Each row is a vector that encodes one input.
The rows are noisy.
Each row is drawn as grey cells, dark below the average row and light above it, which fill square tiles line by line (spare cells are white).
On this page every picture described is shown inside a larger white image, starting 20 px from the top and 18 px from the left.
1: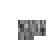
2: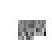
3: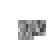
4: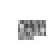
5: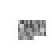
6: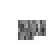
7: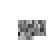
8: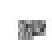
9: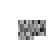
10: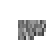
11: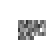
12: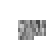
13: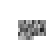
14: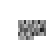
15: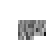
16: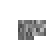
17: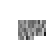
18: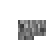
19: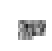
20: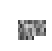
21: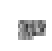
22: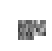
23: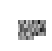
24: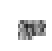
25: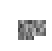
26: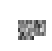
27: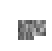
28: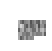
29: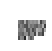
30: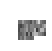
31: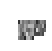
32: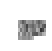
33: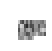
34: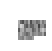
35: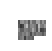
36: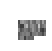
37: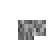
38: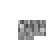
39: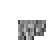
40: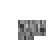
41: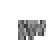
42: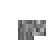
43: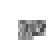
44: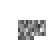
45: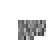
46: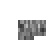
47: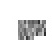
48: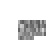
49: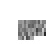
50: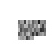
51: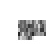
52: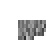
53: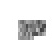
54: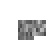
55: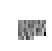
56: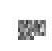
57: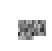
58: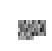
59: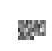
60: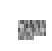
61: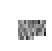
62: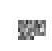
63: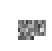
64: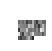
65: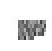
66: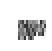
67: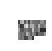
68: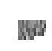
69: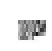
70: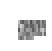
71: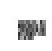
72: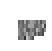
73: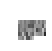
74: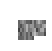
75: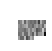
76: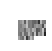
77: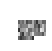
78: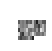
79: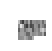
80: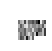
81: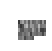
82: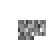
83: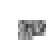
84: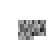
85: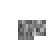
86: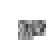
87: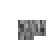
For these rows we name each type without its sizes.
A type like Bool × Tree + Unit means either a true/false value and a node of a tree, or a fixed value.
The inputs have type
Bool × Bool × Bool.
